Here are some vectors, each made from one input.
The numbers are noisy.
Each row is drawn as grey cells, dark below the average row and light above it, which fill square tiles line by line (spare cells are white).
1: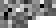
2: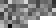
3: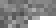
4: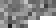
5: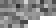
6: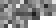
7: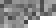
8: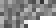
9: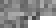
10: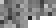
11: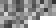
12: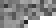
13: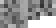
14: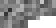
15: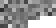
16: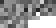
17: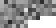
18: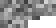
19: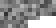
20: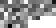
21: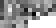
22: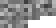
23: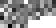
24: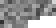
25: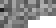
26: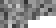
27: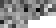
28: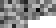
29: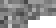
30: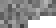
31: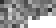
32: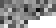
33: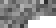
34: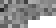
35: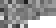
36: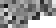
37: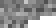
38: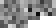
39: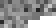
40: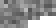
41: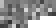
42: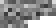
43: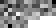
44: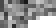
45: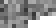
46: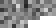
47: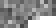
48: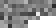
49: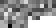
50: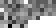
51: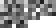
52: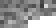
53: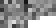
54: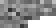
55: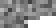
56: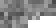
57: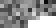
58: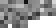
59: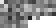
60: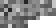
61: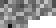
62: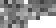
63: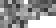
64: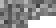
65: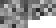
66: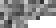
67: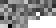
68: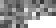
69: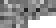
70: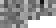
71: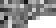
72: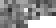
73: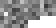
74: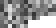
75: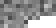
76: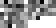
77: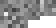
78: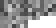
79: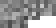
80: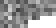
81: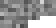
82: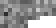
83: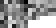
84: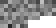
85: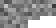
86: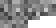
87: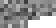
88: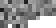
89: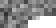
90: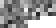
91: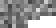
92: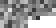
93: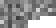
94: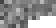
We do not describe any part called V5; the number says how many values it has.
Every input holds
a point on a 6-point line, together with either a fixed value, or three true/false values and a value of V5.
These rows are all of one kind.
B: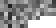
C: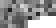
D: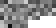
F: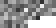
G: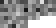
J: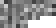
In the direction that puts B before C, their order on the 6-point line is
J, B, F, C, D, G.
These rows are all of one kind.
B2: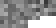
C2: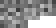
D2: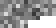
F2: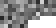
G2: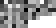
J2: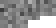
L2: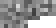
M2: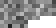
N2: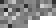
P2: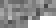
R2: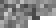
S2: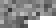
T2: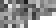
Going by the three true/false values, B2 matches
C2, D2, G2 and T2.
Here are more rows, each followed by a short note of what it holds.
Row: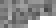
a point on a 6-point line, three true/false values and a value of V5
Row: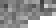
a point on a 6-point line
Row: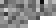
a point on a 6-point line
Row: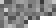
a point on a 6-point line
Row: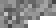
a point on a 6-point line, three true/false values and a value of V5
